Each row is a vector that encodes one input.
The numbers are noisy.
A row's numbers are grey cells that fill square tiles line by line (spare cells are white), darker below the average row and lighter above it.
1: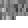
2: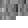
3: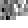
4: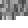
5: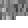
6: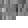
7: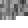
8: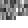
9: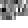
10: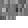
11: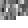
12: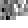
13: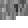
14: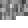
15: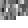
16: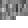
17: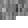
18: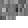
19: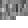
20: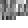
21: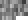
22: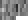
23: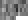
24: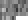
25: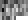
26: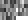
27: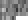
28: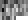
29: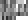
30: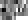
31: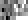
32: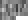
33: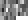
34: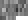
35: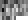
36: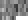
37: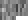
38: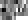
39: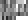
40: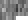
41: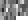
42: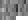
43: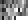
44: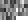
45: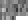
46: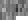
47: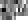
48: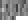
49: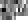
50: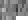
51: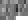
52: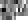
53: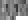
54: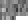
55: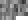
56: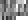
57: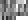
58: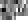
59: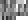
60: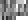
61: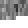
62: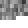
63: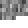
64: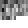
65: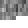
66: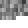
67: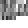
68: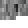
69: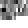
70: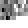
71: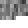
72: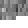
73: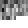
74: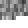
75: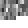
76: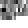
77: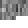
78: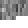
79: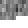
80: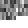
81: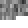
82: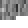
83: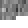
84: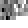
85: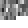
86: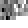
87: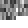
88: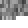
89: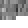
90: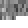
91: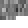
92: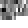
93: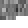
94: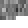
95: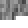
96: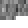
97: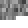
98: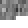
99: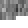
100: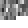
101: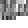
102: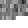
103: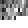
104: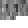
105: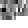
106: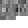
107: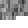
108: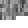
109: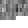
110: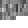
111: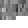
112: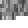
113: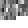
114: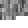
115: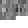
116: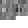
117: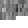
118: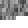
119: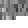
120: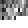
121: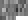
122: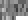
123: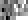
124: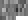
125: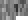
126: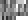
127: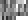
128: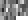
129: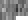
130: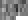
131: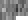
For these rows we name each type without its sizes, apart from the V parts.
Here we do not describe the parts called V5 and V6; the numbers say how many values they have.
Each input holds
either a label, or a true/false value, a value of V5 and a value of V6.
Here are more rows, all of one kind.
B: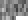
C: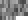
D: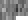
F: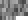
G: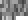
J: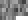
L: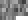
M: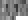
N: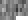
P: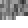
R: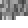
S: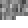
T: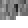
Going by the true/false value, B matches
D, M, N and T.
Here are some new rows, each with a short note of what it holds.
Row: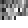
a label
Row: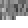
a true/false value, a value of V5 and a value of V6
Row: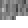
a true/false value, a value of V5 and a value of V6
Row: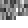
a label
